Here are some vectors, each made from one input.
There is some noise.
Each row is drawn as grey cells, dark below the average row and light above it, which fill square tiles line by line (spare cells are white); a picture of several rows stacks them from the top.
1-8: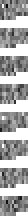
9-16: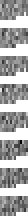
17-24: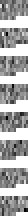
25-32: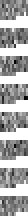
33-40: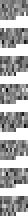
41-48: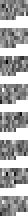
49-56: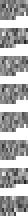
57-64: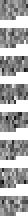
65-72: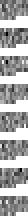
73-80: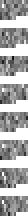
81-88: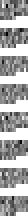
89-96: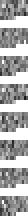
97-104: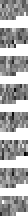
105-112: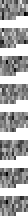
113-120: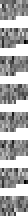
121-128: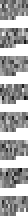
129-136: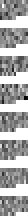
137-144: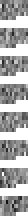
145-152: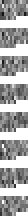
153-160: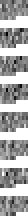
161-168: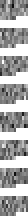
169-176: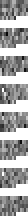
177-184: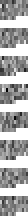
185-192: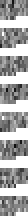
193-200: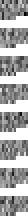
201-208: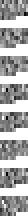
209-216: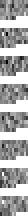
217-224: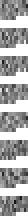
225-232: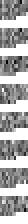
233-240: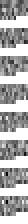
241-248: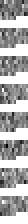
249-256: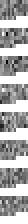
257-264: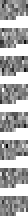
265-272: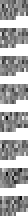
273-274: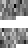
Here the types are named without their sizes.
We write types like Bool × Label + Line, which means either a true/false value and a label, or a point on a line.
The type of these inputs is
Bool × Bool × Bool × Bool + Tree.
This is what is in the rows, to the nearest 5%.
About 45% of them hold a node of a tree. The rest hold four true/false values.
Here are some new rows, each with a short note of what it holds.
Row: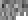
a node of a tree
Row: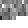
four true/false values
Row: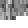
a node of a tree
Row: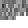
a node of a tree
